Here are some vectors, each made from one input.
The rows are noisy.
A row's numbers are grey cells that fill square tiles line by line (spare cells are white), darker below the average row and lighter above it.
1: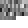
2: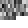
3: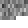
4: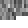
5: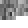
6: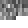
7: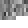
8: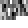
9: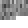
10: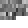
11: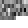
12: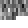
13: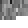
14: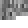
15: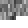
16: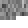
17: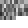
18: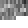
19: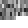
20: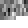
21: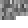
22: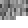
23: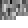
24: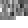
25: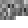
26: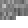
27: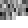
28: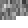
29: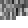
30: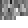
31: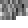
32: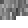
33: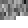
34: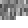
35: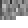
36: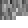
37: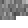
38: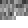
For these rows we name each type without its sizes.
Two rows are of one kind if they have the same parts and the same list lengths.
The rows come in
2 kinds.
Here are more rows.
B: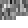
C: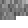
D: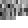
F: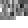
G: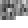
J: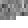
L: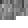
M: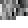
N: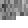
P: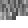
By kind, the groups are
B, C, D, G, L, P
F, J, M, N

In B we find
a point on a line and three true/false values.
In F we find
a point on a line.
